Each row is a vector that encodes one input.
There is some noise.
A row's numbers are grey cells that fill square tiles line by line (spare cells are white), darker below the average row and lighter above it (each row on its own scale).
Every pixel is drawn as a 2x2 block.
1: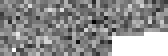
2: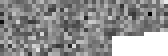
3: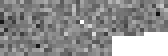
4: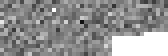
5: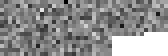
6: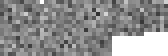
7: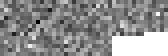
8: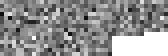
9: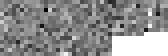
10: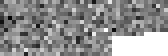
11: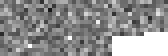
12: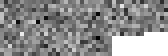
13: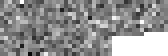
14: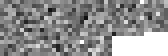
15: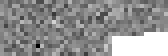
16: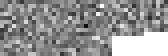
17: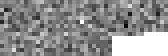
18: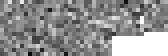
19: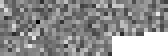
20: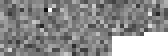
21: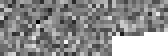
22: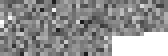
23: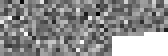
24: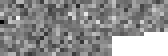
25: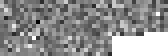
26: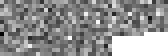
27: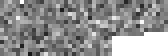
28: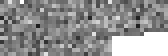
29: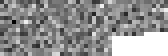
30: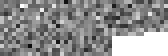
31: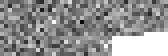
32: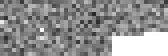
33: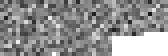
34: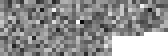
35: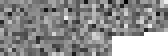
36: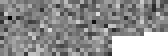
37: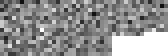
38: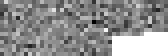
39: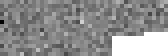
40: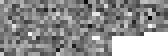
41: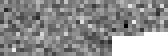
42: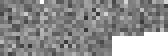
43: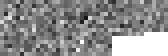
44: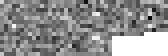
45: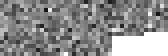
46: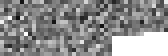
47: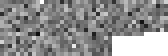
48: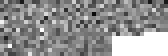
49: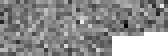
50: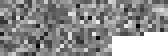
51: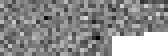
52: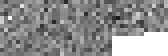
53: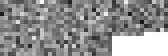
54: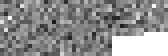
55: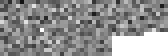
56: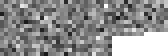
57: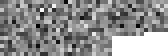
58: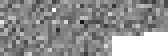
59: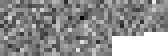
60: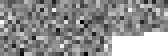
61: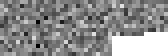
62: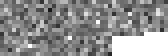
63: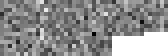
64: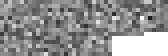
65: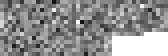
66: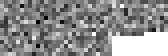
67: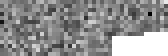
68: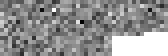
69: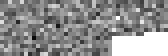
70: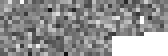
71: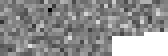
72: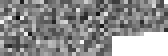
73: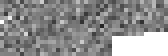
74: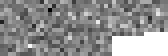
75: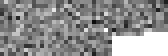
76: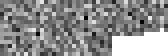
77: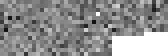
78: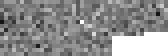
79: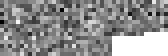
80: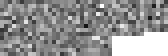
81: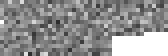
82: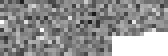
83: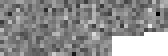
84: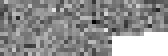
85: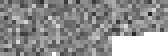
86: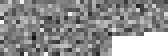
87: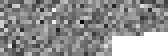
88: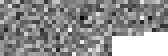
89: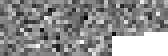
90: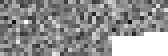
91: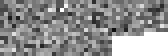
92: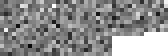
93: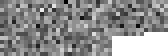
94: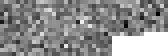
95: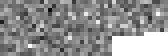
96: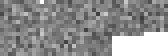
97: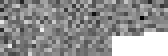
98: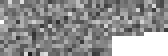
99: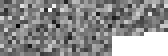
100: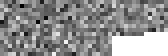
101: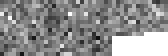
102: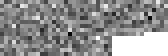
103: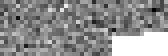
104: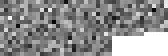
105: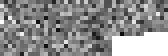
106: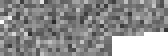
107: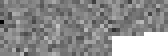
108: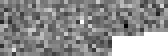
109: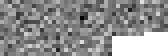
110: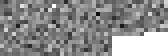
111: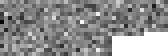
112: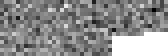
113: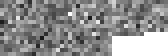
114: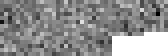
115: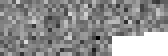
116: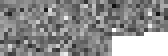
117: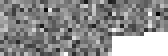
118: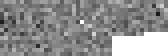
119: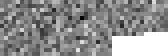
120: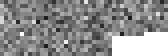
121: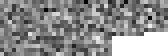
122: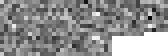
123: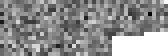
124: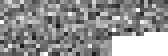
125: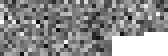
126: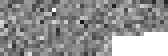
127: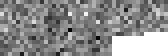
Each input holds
a point on an 11-point circle, together with either a point on a 7-point line, or a point on a 12-point line.
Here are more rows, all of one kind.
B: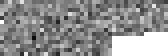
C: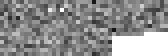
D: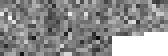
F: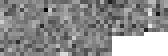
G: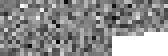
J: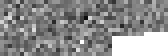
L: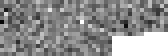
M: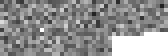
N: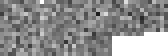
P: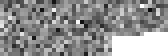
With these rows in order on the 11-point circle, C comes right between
L and M.
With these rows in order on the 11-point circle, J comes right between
G and N.
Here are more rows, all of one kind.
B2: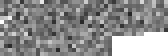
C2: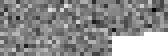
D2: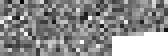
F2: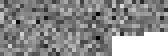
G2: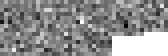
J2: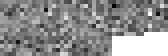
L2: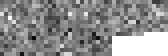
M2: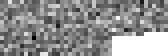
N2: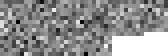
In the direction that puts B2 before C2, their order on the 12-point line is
N2, G2, L2, B2, C2, D2, F2, M2, J2.
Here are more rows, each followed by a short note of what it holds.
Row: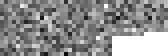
a point on an 11-point circle and a point on a 7-point line
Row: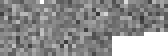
a point on an 11-point circle and a point on a 12-point line
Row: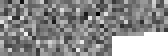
a point on an 11-point circle and a point on a 12-point line
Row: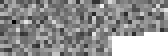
a point on an 11-point circle and a point on a 7-point line
